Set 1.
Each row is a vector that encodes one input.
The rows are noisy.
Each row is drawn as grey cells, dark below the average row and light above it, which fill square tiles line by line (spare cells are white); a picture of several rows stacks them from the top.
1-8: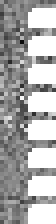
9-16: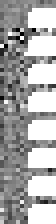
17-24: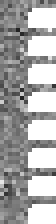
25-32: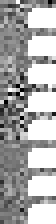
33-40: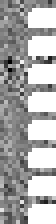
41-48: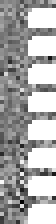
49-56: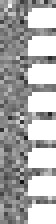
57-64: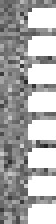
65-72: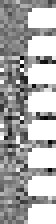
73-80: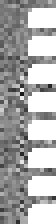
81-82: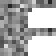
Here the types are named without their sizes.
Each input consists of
either a fixed value, or a point on each of two lines, or a node of a tree.
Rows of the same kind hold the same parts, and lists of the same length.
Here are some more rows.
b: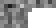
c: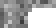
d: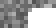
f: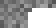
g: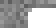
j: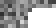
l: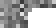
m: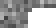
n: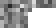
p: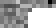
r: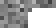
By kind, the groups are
b, d
c, g, j, l, n, r
f, m, p

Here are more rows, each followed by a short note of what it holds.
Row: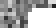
a point on each of two lines
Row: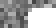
a fixed value
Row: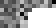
a node of a tree
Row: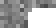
a point on each of two lines
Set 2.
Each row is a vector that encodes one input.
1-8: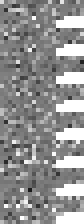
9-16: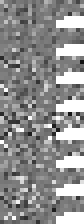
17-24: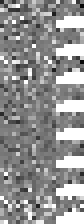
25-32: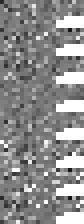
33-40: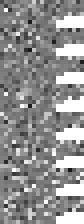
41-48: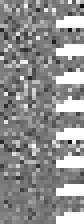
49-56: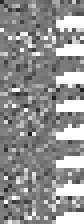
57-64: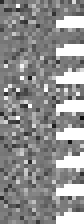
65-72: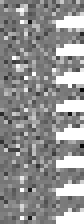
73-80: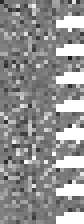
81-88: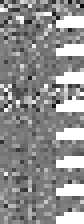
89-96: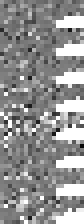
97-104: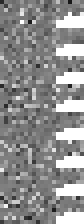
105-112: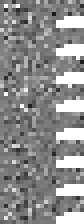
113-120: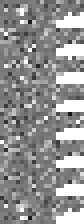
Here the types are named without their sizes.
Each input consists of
either a fixed value, or a point on each of two lines and a true/false value.
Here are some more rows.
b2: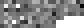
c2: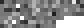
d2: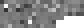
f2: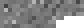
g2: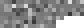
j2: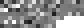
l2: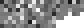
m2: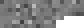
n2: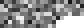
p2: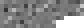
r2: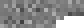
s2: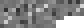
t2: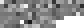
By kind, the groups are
b2, c2, d2, f2, g2, j2, l2, m2, p2, r2, s2, t2
n2

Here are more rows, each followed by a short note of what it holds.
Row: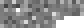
a point on each of two lines and a true/false value
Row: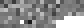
a point on each of two lines and a true/false value
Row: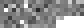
a point on each of two lines and a true/false value
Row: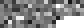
a fixed value
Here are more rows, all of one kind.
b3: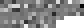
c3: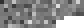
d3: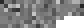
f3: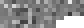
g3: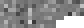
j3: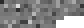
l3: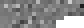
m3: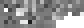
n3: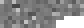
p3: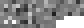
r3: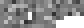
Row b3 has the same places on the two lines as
c3 and d3.
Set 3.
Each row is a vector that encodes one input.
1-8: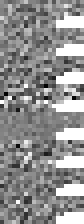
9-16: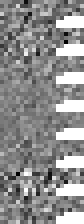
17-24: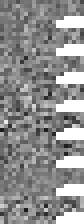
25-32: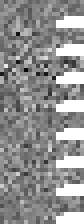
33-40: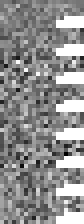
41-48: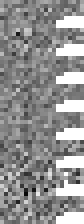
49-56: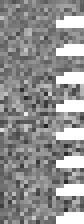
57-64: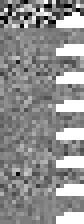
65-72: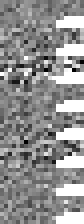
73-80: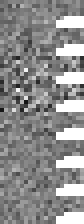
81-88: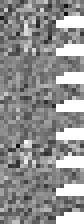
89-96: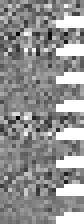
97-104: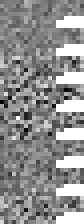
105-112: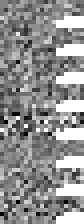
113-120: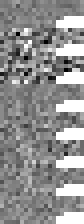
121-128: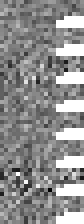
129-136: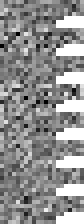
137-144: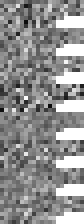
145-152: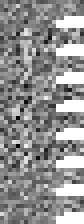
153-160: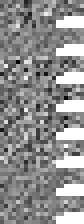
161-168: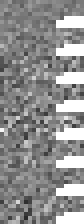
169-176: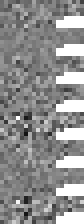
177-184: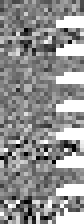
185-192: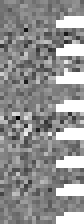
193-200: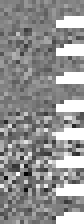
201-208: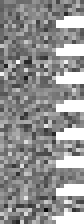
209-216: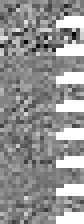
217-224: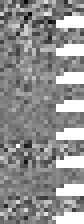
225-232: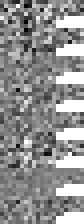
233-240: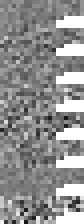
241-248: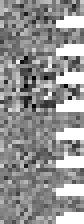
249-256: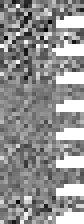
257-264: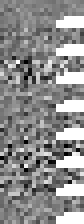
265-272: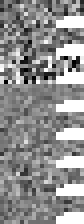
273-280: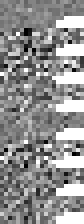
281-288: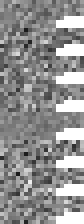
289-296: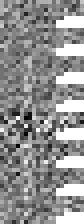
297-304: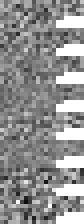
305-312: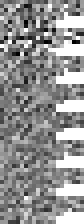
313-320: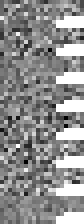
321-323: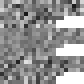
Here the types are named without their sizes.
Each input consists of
a label, together with either a point on a circle, or a fixed value.
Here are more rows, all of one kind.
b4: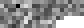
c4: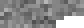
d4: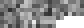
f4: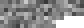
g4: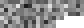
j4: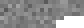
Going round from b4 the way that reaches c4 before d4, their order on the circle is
b4, c4, d4, g4, j4, f4.
